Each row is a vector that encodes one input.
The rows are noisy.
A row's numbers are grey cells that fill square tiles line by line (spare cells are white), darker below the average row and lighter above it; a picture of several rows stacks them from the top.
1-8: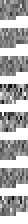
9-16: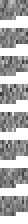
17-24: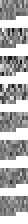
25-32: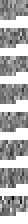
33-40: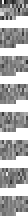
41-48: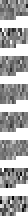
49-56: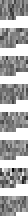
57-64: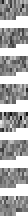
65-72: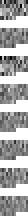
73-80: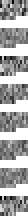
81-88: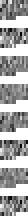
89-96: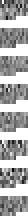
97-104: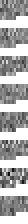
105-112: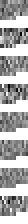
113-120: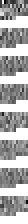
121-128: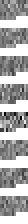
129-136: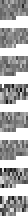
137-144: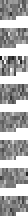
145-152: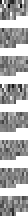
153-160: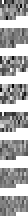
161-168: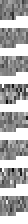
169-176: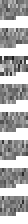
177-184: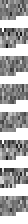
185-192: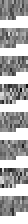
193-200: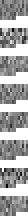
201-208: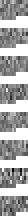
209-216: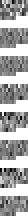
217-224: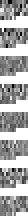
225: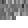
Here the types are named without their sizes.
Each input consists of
either a point on a circle and a true/false value, or a point on a line.
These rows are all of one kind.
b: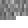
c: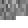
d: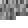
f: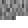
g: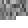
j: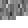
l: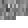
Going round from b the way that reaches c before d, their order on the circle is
b, c, l, d, f, j, g.
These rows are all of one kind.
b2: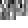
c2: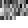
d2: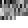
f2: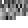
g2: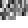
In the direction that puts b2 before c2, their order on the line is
g2, b2, f2, d2, c2.
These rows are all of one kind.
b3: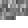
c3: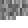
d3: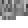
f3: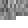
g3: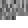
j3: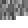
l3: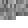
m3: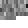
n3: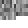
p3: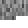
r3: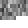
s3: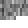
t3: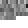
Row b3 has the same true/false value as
d3, g3, j3 and p3.
